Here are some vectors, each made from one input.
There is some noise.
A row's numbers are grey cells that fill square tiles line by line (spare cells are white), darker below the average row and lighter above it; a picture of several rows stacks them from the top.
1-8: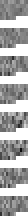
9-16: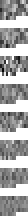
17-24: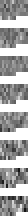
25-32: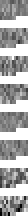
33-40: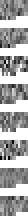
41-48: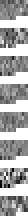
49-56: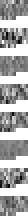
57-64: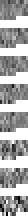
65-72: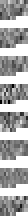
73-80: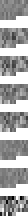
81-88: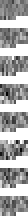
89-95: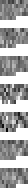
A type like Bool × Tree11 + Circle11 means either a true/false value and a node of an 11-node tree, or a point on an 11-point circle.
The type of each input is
Label4 × Line8 × Line8 + Unit.
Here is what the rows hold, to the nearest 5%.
About 5% of them hold a fixed value. The rest hold one of 4 labels and a point on each of two 8-point lines.
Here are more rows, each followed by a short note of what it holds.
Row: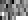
a fixed value
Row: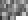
a fixed value
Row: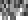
one of 4 labels and a point on each of two 8-point lines
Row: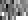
a fixed value
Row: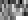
one of 4 labels and a point on each of two 8-point lines
